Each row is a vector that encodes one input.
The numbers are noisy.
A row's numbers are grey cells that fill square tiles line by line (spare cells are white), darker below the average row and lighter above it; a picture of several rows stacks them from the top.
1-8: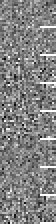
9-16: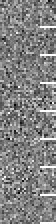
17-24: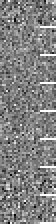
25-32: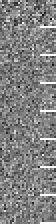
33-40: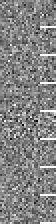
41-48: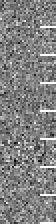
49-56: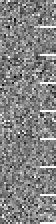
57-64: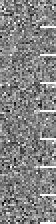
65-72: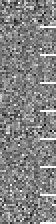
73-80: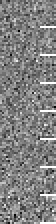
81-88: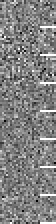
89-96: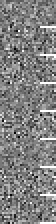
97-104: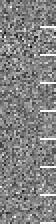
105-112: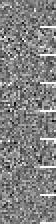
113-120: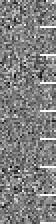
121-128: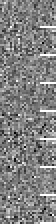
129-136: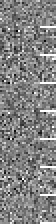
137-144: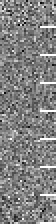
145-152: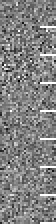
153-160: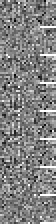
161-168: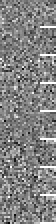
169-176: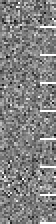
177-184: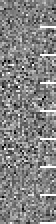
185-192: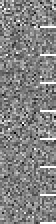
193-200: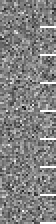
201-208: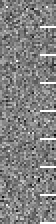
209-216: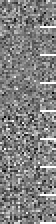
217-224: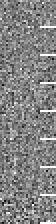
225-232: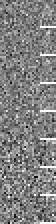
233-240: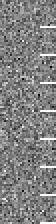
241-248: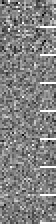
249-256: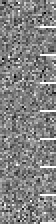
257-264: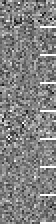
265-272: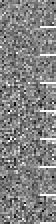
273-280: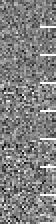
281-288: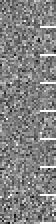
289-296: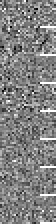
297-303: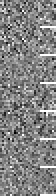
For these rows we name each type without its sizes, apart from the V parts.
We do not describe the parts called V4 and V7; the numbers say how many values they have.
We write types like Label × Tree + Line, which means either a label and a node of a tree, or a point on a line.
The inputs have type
Circle × (Circle + V7) + Line + V4.
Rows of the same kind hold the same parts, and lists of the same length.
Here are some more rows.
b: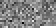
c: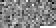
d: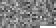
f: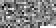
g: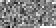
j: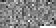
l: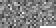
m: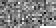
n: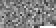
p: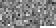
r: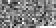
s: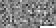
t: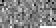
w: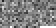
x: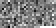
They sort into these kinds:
b, c, d, j, n
f
g, m, r, x
l, p, s, t, w

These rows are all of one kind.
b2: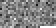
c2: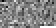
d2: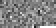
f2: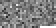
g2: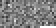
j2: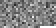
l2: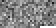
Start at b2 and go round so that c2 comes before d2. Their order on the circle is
b2, c2, l2, j2, d2, g2, f2.
